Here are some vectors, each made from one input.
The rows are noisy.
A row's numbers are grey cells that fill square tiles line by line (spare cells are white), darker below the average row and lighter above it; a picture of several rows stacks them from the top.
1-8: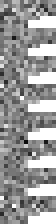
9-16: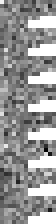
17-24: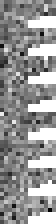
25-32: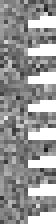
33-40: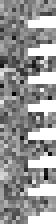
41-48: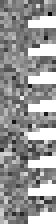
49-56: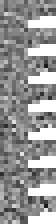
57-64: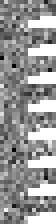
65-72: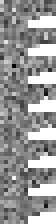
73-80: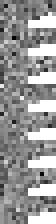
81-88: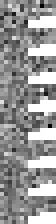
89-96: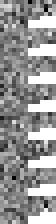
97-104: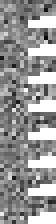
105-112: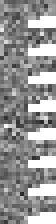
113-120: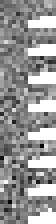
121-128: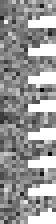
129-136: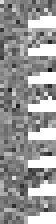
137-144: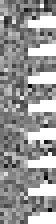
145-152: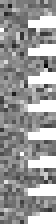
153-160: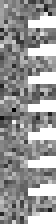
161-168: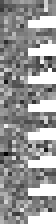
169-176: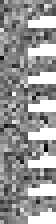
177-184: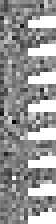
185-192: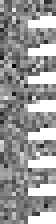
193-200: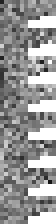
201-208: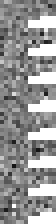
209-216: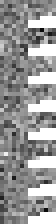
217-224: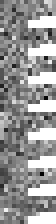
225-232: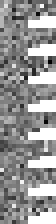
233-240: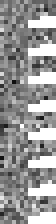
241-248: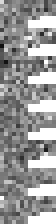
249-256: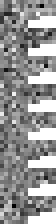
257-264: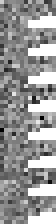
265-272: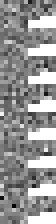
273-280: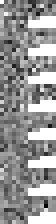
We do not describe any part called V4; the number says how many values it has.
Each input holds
a value of V4, together with either a point on an 8-point circle and a true/false value, or one of 9 labels.
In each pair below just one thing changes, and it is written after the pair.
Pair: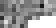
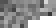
the place on the 8-point circle
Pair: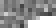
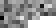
the place on the 8-point circle
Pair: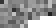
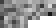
the true/false value
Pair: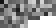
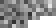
the value of V4
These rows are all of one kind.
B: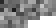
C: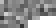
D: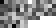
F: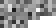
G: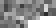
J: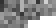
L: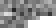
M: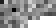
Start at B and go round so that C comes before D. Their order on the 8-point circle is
B, G, M, F, C, J, D, L.
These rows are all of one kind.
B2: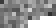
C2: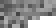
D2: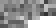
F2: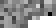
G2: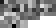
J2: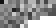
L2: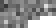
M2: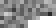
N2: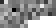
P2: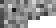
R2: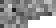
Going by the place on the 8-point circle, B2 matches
M2 and R2.
